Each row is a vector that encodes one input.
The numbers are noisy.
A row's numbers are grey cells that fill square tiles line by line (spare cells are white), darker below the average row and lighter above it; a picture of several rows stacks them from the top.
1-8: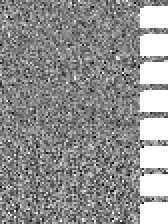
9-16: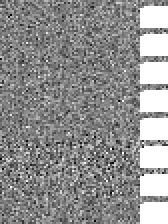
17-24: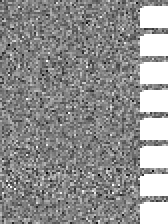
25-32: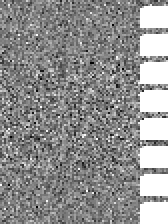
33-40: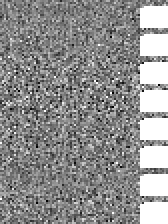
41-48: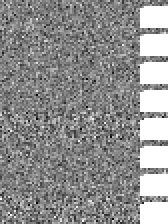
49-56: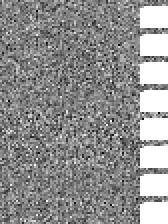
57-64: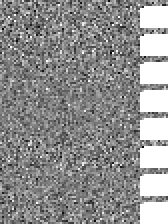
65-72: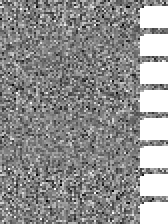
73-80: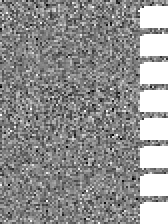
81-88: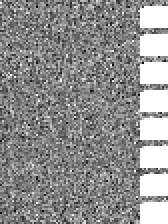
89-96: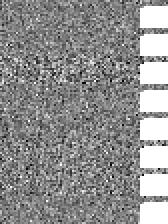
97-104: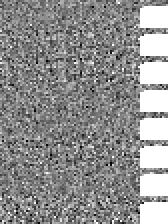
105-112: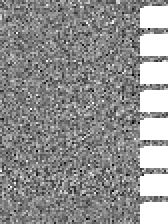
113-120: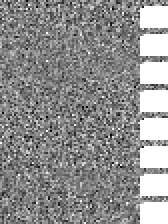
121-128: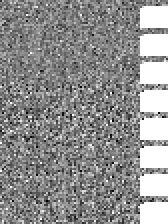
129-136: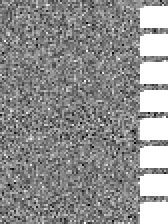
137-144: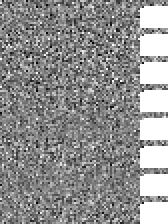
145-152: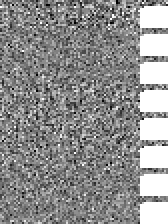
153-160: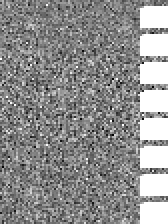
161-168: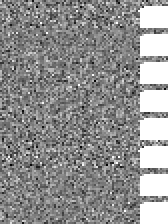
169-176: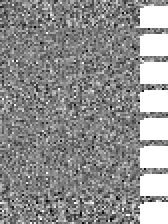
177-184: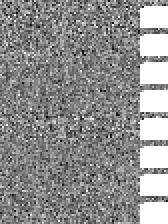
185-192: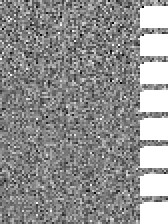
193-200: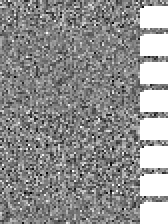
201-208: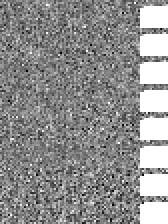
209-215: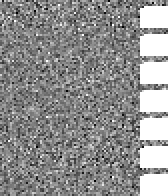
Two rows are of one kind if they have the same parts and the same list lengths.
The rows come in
2 kinds.
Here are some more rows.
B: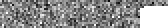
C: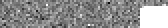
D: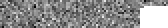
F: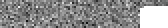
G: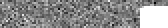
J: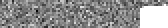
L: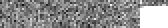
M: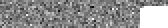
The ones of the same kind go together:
B
C, D, F, G, J, L, M

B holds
a point on a 6-point line and a point on a 10-point line.
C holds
a point on each of four 11-point lines.
